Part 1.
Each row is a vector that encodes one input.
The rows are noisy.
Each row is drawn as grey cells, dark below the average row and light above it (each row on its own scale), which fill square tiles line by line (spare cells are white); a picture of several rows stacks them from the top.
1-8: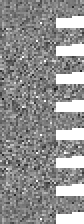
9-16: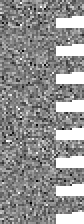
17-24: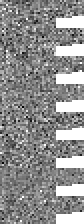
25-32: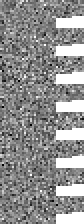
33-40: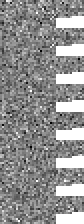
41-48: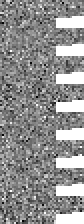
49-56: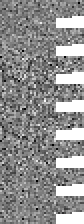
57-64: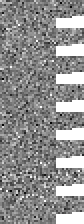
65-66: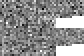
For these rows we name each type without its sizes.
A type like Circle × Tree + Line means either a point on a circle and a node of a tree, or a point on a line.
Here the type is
Bool × Bool × Bool × Tree.
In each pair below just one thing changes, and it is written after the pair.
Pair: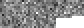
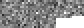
one of the three true/false values
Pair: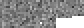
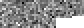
the node of the tree
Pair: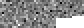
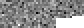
one of the three true/false values
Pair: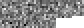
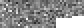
the node of the tree
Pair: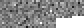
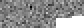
the node of the tree
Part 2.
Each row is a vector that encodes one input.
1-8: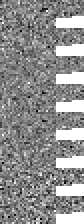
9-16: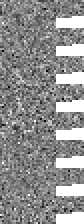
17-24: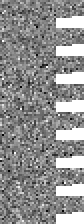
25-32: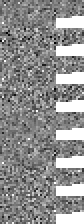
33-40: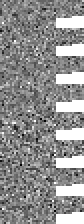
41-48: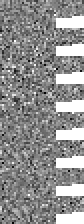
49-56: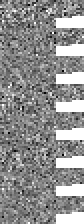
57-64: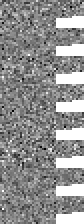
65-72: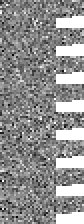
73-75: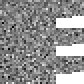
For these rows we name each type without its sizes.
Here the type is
(Bool × Bool × Bool × Bool + Unit) × Tree.
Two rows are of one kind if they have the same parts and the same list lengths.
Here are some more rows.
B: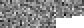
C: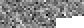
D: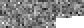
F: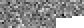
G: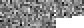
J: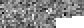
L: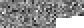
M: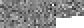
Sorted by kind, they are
B, G, J
C, D, F, L, M

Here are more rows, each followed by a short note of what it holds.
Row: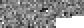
a node of a tree
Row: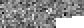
a node of a tree
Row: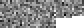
a node of a tree
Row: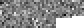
a node of a tree
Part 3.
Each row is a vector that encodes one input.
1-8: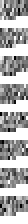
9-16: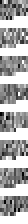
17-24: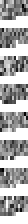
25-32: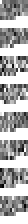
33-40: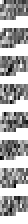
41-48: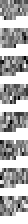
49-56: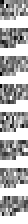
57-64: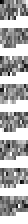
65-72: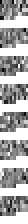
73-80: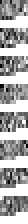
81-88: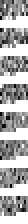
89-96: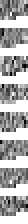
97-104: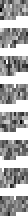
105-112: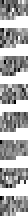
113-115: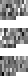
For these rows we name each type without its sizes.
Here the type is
Circle × Label.
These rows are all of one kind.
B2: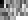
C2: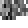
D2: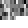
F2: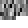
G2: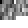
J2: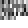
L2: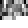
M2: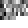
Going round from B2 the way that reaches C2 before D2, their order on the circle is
B2, C2, J2, F2, G2, L2, D2, M2.
